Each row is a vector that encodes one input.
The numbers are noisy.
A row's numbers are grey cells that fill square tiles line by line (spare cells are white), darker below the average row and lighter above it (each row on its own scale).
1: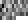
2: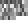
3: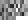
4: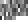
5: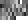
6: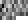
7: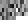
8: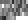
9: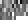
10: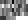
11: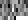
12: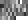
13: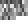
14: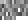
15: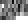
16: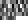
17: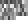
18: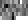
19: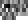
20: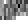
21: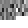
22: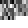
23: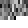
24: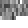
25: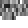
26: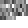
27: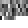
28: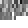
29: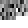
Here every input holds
a node of a 7-node tree.
